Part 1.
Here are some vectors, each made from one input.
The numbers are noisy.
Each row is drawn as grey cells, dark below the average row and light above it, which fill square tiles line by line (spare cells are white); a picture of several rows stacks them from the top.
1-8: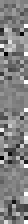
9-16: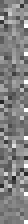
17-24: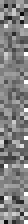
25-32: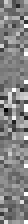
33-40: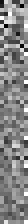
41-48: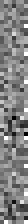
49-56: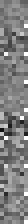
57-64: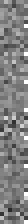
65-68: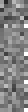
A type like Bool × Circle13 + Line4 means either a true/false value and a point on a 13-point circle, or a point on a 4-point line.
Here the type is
Bool × Line5 × Line8.
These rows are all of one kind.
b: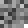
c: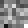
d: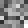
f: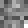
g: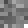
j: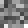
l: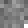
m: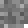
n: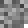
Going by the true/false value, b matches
j and m.
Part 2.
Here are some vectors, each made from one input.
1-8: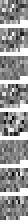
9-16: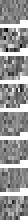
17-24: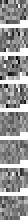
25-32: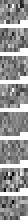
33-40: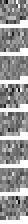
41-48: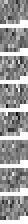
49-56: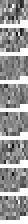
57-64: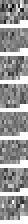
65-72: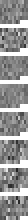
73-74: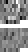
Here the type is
(Bool × Bool × Bool × Bool + Unit) × Line7.
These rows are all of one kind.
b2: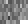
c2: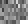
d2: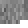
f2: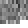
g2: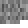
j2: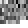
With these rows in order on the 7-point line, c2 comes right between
f2 and g2.
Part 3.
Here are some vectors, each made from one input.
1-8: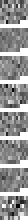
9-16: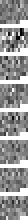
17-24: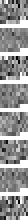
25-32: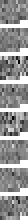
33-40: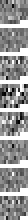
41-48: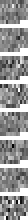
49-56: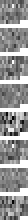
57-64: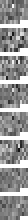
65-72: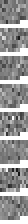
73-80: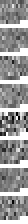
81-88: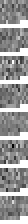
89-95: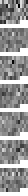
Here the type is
Bool × Line6.
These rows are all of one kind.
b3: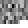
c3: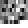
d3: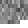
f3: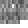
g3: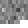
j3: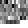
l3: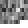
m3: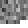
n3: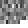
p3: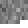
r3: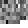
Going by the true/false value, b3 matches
d3, g3 and j3.
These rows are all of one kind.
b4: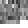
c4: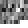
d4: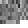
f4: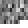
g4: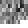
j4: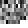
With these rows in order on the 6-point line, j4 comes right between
b4 and d4.
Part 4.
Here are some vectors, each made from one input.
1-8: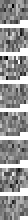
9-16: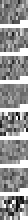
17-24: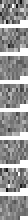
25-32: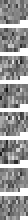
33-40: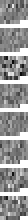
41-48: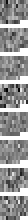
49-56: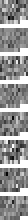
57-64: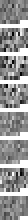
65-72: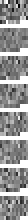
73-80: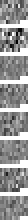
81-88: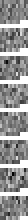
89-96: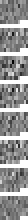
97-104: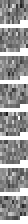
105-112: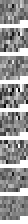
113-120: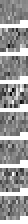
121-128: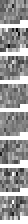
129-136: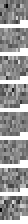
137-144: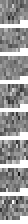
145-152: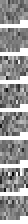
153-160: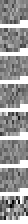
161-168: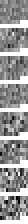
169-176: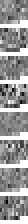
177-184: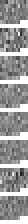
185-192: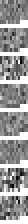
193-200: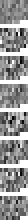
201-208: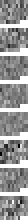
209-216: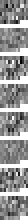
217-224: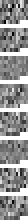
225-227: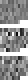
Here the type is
Bool × Bool × Bool × Bool + Line7.
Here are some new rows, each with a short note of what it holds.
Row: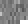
four true/false values
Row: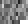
a point on a 7-point line
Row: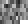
a point on a 7-point line
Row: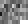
a point on a 7-point line
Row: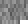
four true/false values
